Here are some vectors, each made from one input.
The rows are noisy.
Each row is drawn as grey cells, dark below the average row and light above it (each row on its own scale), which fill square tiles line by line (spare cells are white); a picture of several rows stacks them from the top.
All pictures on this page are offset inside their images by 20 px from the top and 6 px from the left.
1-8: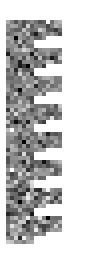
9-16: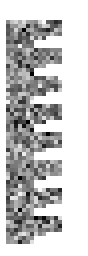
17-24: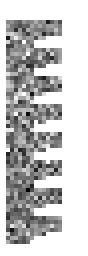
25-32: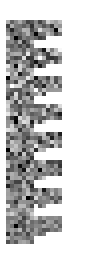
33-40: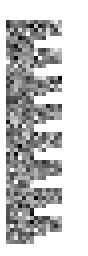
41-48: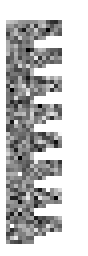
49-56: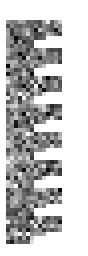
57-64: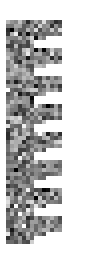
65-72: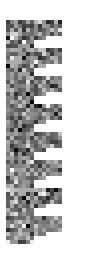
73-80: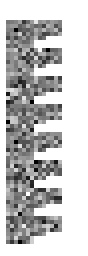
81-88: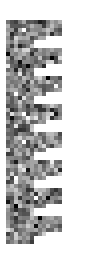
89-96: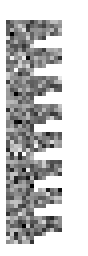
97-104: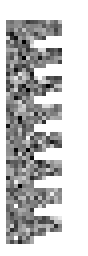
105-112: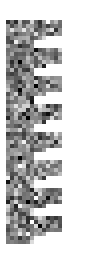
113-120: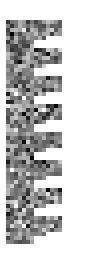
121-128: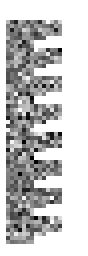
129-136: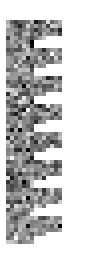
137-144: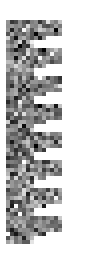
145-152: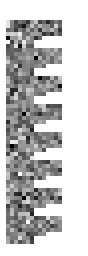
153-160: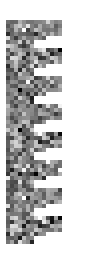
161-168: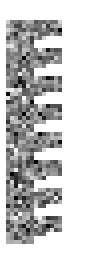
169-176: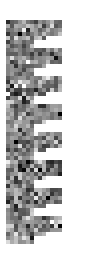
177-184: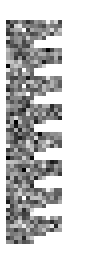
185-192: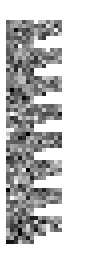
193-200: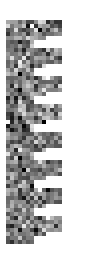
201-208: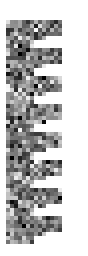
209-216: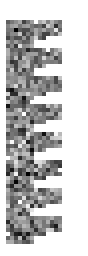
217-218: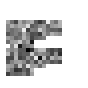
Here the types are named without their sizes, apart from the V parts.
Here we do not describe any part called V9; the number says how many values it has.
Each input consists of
a list of items, each a true/false value and a value of V9.
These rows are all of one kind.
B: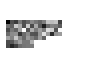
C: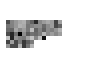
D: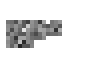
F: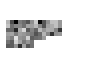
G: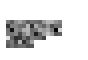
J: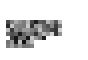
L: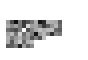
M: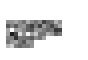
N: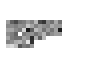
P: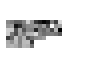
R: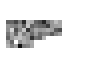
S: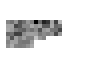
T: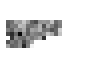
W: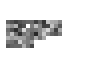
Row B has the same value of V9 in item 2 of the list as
L, R and W.
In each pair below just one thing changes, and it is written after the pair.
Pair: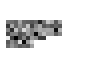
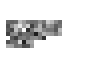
the value of V9 in item 2 of the list
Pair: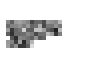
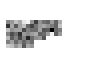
the true/false value in item 1 of the list
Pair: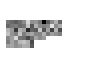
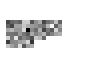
the true/false value in item 2 of the list
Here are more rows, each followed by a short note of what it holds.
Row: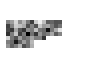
a list of one item
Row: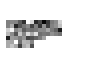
a list of two items
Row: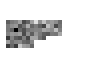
the empty list
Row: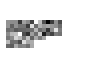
a list of one item
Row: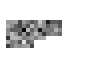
a list of one item
